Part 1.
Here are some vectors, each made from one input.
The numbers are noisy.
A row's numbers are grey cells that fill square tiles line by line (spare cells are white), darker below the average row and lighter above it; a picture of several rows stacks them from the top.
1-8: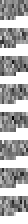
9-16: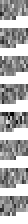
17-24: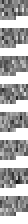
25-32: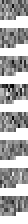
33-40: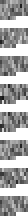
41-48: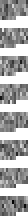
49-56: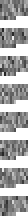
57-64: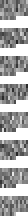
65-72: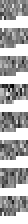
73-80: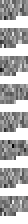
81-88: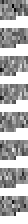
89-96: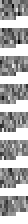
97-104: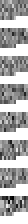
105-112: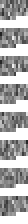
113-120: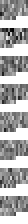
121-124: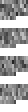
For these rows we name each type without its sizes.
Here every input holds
a list of points on a circle.
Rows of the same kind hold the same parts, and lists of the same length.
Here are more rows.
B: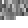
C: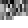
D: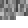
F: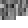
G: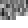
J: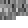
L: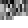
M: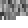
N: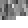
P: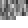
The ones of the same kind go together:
B, D, N, P
C, L
F, G, J, M

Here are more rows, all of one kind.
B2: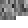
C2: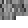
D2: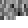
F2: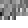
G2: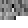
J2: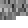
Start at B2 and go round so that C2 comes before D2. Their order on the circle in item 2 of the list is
B2, C2, F2, J2, D2, G2.
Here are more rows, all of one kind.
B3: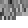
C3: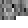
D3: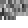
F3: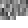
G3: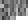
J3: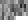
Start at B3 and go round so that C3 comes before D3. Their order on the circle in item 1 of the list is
B3, F3, G3, J3, C3, D3.
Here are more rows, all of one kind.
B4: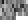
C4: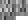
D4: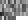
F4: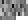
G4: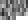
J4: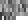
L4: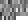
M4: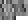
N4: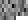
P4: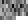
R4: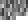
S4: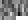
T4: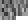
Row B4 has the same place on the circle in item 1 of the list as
F4 and P4.
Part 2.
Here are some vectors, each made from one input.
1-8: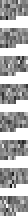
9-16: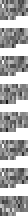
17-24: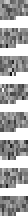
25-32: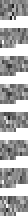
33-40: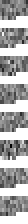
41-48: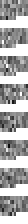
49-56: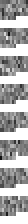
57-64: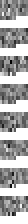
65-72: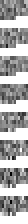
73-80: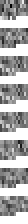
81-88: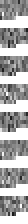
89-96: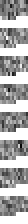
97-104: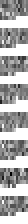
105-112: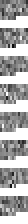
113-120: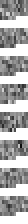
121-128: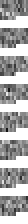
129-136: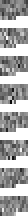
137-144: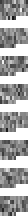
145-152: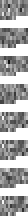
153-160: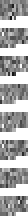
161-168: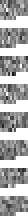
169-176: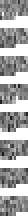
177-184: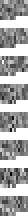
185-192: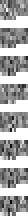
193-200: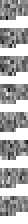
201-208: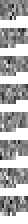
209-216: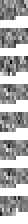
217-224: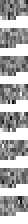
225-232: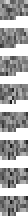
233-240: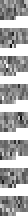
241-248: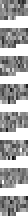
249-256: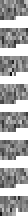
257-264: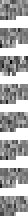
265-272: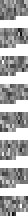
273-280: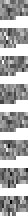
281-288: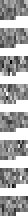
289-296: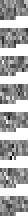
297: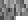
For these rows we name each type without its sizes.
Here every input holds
either a point on a circle, or a node of a tree.
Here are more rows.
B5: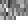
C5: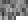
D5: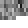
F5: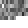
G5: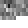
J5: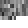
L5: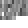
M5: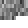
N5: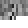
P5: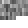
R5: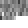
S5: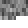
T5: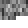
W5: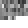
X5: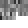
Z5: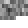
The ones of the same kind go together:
B5, C5, G5, J5, N5, S5, T5
D5, F5, L5, M5, P5, R5, W5, X5, Z5

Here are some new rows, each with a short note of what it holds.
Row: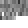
a point on a circle
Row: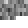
a point on a circle
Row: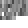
a point on a circle
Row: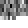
a node of a tree
